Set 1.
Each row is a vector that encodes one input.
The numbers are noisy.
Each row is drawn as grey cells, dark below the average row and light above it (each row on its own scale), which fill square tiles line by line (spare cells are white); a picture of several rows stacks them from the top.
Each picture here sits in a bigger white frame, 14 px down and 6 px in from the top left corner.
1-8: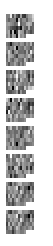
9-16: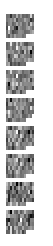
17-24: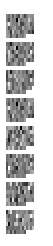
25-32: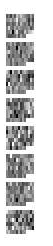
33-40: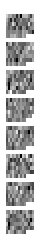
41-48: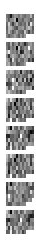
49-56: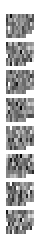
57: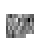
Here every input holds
a point on a 7-point line, together with either a fixed value, or a node of an 8-node tree.
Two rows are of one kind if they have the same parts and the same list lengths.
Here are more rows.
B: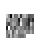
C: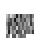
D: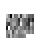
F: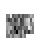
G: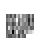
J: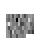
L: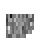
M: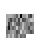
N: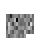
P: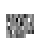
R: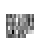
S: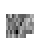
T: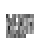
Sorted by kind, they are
B, D, G, L, N, R
C, F, J, M, P, S, T

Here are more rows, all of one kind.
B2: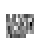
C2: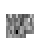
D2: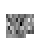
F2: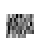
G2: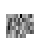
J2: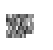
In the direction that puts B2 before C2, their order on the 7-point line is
F2, G2, B2, J2, C2, D2.
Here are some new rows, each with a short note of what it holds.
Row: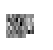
a point on a 7-point line and a node of an 8-node tree
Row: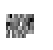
a point on a 7-point line
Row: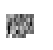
a point on a 7-point line and a node of an 8-node tree
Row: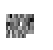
a point on a 7-point line
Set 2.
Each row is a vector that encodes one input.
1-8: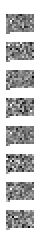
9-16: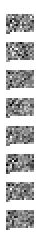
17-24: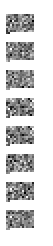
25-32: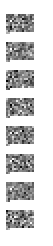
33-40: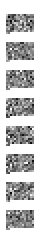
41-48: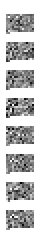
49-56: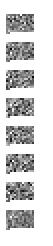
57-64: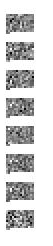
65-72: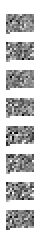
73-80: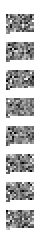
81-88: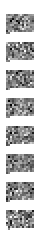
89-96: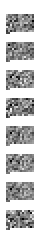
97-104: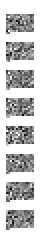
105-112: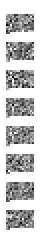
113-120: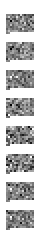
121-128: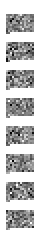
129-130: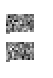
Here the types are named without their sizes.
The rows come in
3 kinds.
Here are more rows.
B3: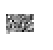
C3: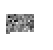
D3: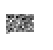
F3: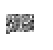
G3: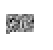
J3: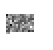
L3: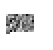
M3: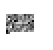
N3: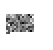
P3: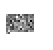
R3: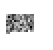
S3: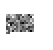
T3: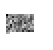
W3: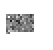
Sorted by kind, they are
B3, D3, J3, T3
C3, F3, G3, L3, M3, P3, R3, W3
N3, S3

